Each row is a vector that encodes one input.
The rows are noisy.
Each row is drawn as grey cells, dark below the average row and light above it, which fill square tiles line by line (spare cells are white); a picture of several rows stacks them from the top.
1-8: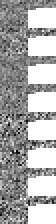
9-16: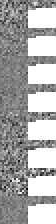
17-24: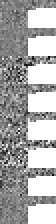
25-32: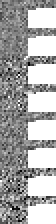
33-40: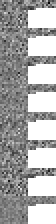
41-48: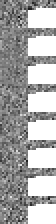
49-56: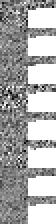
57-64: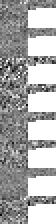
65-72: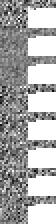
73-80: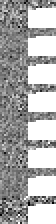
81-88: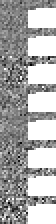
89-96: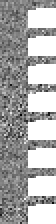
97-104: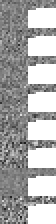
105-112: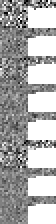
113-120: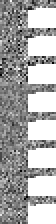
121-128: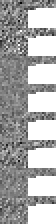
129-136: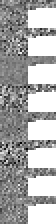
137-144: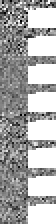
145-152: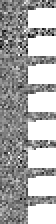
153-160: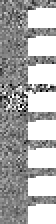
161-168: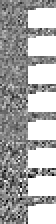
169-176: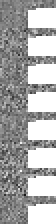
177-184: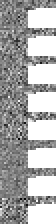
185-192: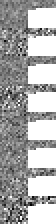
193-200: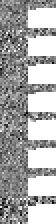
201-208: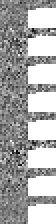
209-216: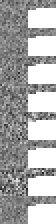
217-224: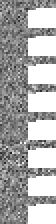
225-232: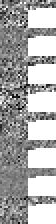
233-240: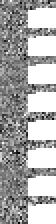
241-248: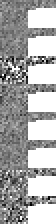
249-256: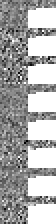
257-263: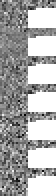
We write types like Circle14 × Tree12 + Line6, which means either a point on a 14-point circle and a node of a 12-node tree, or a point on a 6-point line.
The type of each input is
Bool × Bool × Bool + List2(Line8).
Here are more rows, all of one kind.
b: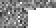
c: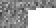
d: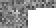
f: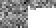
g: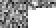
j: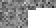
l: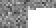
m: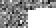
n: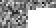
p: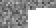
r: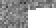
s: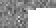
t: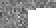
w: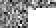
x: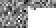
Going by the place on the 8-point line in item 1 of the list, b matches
d, r, t and w.
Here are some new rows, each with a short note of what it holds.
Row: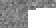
a list of two items
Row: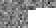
a list of two items
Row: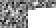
a list of two items
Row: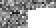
the empty list
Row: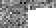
a list of two items
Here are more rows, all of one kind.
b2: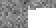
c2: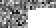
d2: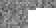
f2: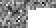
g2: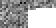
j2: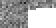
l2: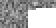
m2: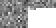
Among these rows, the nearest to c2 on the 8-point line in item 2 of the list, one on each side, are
d2 and f2.
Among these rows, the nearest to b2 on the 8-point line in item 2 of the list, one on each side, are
j2 and m2.
